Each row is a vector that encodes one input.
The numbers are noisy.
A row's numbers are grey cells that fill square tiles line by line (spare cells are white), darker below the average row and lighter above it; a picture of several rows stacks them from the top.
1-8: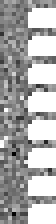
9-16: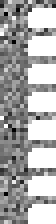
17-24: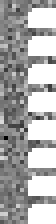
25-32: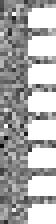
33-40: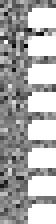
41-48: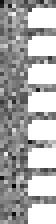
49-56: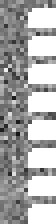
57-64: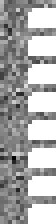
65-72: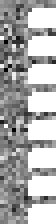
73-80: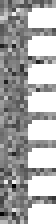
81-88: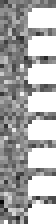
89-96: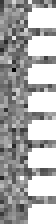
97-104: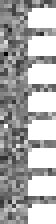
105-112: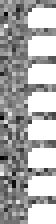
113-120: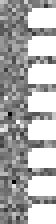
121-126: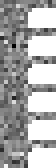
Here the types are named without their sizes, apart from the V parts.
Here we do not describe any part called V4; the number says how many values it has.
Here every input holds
a point on a circle, together with a list of items, each either a point on a line, or a value of V4.
